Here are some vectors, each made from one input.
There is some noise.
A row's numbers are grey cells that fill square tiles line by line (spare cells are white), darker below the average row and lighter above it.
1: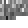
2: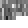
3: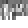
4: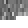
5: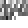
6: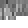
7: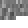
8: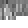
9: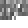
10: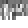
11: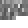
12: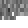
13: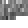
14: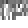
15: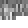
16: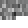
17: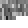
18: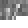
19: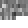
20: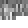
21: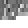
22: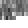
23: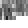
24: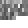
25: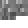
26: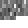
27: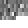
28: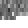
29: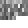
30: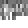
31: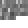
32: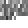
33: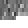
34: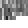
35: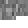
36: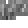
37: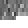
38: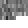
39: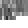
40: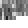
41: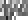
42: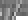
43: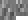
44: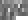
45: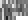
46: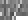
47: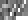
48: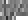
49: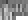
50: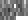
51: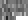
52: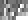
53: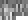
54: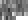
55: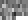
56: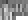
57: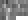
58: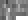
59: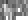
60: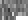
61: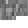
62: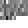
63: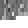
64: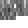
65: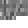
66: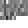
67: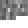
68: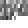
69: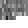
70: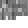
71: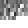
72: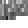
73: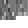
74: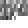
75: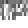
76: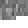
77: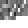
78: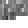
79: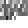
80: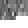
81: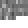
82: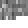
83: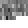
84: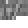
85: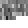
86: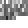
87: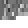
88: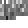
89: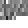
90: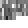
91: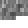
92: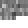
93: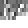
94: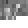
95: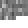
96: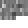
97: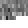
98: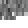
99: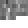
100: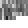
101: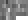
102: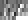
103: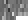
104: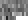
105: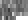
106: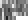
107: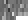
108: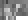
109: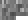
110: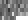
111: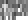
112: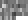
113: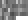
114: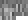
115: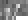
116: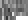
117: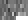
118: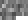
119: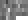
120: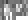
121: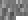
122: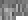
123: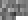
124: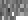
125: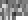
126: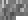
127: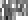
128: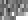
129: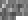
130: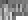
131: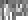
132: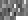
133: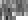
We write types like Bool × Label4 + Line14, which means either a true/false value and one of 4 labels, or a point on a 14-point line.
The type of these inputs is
Line7 + List2(Line4).
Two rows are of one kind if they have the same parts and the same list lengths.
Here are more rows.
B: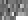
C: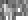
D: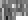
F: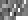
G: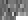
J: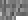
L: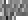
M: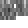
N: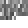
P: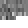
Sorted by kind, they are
B, D, G, P
C
F, M
J, L, N

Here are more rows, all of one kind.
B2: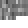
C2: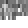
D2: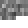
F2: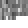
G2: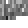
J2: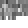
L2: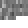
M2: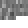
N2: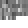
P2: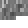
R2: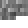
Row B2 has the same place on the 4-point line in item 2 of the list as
D2, G2 and N2.
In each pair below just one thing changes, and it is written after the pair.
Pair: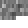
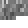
the place on the 4-point line in item 2 of the list
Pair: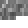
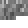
the place on the 4-point line in item 1 of the list
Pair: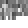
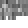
the place on the 4-point line in item 2 of the list
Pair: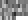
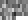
the place on the 4-point line in item 1 of the list
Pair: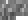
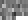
the place on the 4-point line in item 2 of the list
